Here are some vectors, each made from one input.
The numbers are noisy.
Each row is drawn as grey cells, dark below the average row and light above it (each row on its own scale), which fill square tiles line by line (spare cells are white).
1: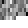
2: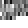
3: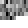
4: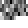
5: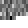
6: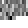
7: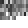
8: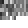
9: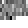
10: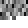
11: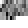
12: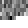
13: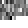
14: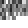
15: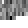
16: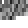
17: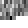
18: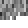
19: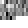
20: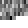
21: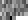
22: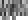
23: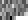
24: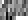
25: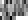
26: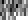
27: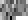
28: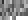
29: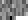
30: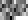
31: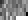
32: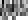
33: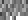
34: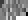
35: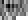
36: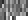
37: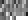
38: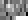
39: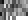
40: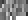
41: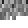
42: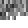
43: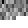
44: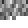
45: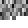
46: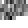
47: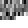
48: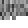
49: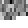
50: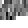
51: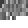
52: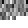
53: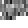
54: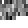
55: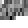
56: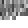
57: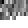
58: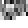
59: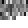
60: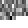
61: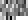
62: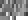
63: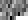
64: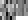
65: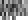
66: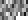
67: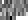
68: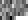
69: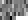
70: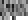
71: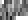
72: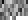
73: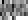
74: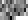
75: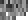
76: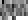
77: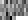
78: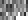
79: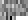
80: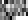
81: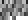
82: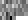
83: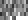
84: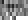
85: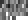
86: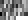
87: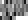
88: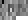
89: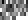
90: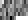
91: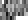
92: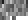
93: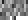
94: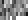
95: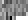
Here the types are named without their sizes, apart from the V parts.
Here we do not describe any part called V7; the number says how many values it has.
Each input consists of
a true/false value and a value of V7, together with either a point on a circle, or a fixed value.
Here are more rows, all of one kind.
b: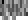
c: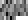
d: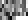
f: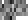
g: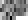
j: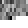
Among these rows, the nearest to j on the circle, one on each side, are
d and f.
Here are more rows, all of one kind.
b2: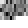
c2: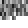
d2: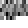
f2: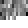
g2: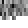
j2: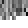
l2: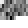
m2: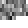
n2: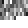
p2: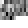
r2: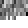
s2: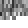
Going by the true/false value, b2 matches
d2, l2, m2 and p2.
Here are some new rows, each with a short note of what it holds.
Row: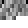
a true/false value and a value of V7
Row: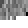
a point on a circle, a true/false value and a value of V7
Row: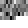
a point on a circle, a true/false value and a value of V7
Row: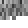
a point on a circle, a true/false value and a value of V7
